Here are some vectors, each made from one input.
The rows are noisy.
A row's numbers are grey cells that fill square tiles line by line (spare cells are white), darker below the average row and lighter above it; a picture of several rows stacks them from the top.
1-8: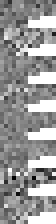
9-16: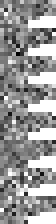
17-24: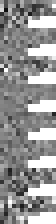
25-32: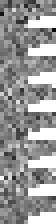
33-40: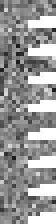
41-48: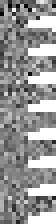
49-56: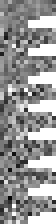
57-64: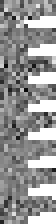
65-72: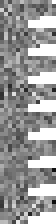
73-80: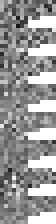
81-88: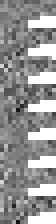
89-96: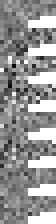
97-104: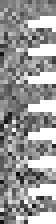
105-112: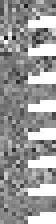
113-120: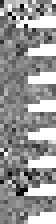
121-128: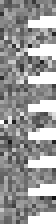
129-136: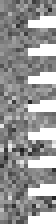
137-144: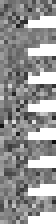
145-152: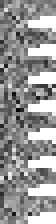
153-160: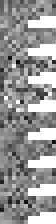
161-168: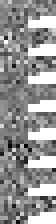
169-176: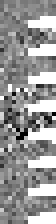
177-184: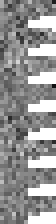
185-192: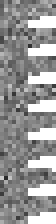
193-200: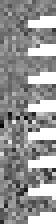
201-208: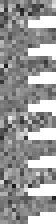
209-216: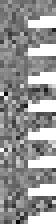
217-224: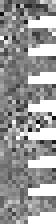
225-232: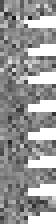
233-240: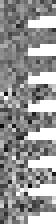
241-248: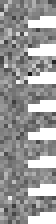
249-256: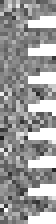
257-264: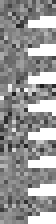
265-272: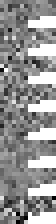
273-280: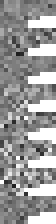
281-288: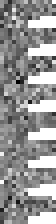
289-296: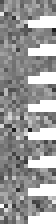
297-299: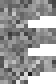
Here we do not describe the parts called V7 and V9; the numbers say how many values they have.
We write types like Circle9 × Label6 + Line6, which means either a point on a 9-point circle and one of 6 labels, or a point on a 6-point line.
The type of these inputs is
Tree10 × Tree10 × (Tree10 + V9) × V7 + Tree12.
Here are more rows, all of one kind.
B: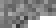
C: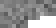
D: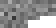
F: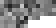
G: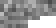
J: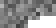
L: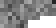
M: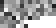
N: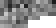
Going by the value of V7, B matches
C, J and M.
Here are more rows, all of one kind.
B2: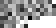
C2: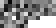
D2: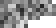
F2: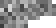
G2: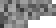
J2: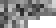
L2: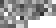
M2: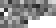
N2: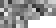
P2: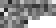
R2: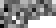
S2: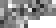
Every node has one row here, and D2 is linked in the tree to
G2, J2 and S2.
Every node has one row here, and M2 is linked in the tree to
L2, N2 and P2.
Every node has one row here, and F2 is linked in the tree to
G2 and P2.
